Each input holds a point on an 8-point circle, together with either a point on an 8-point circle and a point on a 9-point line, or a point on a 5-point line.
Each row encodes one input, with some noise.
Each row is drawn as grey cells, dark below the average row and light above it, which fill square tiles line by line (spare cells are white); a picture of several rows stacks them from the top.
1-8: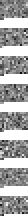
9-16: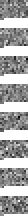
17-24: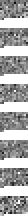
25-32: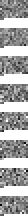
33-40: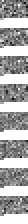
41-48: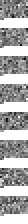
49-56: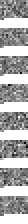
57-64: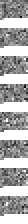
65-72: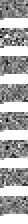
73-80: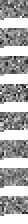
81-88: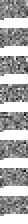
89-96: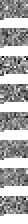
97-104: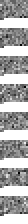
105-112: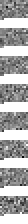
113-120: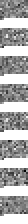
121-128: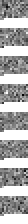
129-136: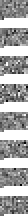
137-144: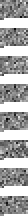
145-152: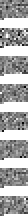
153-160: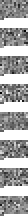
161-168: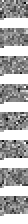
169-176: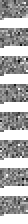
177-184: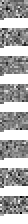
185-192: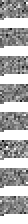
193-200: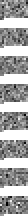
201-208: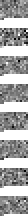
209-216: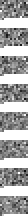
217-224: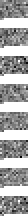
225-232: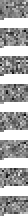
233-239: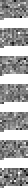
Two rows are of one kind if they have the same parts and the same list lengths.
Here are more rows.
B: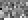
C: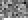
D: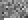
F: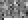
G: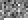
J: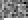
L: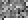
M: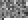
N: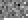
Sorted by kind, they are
B, C, G, J
D, F, L, M, N

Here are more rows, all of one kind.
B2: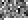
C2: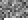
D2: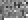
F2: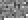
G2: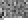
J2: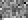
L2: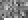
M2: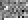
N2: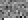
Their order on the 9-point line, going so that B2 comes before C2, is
G2, J2, L2, B2, N2, F2, D2, C2, M2.
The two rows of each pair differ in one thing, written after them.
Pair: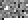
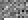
the place on the 9-point line
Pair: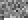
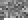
the place on the 9-point line
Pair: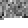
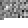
the place on one of the two 8-point circles
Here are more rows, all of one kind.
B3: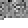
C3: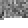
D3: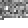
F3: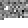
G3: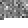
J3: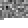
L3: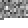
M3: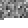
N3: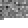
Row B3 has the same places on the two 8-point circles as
D3 and L3.
